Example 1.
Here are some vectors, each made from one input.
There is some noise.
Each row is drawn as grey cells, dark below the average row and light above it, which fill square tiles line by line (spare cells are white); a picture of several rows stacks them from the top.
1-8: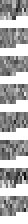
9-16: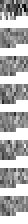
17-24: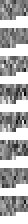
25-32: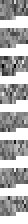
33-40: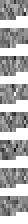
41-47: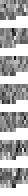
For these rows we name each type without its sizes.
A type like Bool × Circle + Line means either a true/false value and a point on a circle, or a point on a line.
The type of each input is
List(Line).
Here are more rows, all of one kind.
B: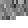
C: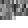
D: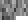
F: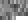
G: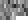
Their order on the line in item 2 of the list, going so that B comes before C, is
B, D, C, F, G.
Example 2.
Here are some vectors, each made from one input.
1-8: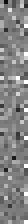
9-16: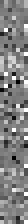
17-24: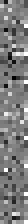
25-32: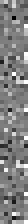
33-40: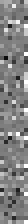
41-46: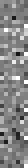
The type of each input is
Bool × Tree7.
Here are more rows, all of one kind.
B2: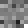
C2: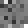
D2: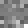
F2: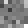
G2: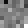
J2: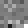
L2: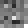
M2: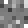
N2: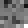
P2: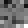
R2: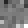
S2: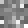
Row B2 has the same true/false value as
C2, F2, L2 and M2.
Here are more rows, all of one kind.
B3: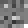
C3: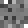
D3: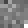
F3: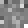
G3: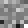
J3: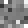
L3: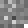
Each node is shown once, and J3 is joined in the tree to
C3 and L3.
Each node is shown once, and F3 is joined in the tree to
G3 and L3.
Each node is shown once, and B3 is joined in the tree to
D3.
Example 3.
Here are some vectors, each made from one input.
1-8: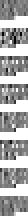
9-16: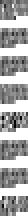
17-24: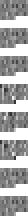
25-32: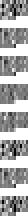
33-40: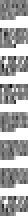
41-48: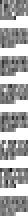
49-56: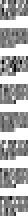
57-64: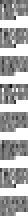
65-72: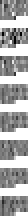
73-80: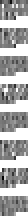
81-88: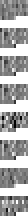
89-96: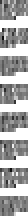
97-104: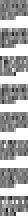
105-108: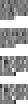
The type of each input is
List2(Line4).
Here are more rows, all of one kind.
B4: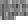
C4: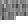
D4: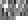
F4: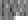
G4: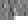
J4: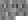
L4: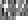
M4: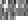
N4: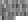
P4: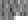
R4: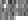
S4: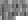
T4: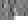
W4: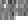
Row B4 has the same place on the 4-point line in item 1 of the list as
C4, J4, N4 and S4.
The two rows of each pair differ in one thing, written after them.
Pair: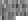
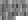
the place on the 4-point line in item 2 of the list
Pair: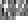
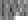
the place on the 4-point line in item 1 of the list
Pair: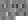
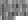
the place on the 4-point line in item 2 of the list
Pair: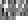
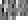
the place on the 4-point line in item 2 of the list
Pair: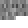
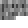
the place on the 4-point line in item 2 of the list
